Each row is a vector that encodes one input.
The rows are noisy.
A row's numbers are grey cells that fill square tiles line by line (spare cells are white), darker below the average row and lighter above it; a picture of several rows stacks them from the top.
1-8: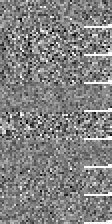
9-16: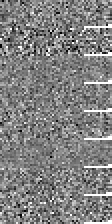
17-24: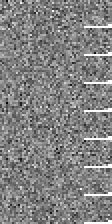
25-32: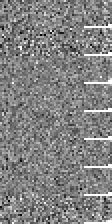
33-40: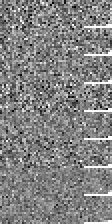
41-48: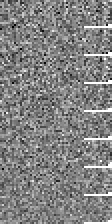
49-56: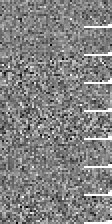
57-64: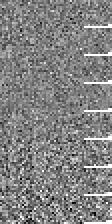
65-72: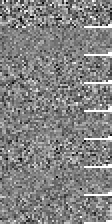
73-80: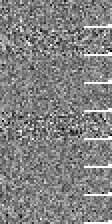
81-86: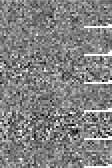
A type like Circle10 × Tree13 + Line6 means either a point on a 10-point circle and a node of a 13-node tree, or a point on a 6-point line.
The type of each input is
Label4 + Line7.
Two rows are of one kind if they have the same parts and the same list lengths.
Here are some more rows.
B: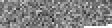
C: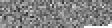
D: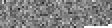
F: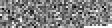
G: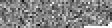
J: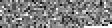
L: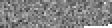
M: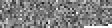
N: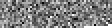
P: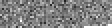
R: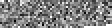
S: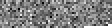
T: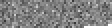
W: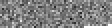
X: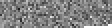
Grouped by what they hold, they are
B, C, D, M, N, R, S, X
F, G, J, L, P, T, W

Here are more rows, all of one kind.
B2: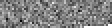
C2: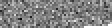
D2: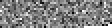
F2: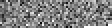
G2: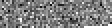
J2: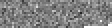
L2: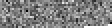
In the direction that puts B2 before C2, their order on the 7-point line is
D2, B2, L2, G2, F2, C2, J2.
